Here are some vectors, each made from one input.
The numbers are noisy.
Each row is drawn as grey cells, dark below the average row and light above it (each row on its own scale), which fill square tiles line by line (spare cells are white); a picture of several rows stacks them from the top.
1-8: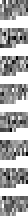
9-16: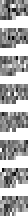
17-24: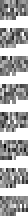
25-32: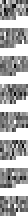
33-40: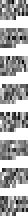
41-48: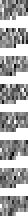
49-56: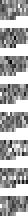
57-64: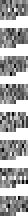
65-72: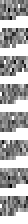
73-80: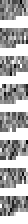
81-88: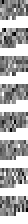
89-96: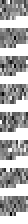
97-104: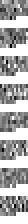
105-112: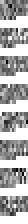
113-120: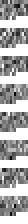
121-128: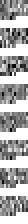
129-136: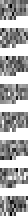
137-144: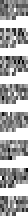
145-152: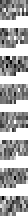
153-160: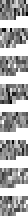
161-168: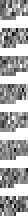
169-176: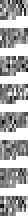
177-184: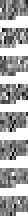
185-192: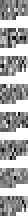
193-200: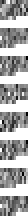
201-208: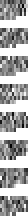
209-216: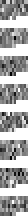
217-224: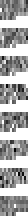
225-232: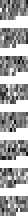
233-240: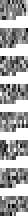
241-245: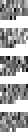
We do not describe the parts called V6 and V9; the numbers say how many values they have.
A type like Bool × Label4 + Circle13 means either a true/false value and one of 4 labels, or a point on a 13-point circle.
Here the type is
((Label8 + Line8) × V6 + Label10) × V9.
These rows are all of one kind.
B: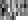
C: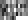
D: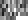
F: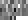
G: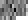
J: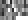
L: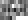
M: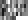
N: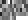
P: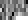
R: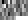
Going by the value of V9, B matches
C, D, J and M.
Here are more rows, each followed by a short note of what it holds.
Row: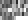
one of 8 labels, a value of V6 and a value of V9
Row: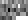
a point on an 8-point line, a value of V6 and a value of V9
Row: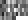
a point on an 8-point line, a value of V6 and a value of V9
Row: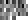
one of 10 labels and a value of V9
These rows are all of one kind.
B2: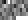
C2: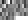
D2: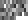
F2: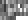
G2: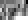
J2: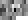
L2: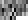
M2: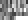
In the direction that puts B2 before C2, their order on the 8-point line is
F2, D2, B2, L2, J2, C2, G2, M2.
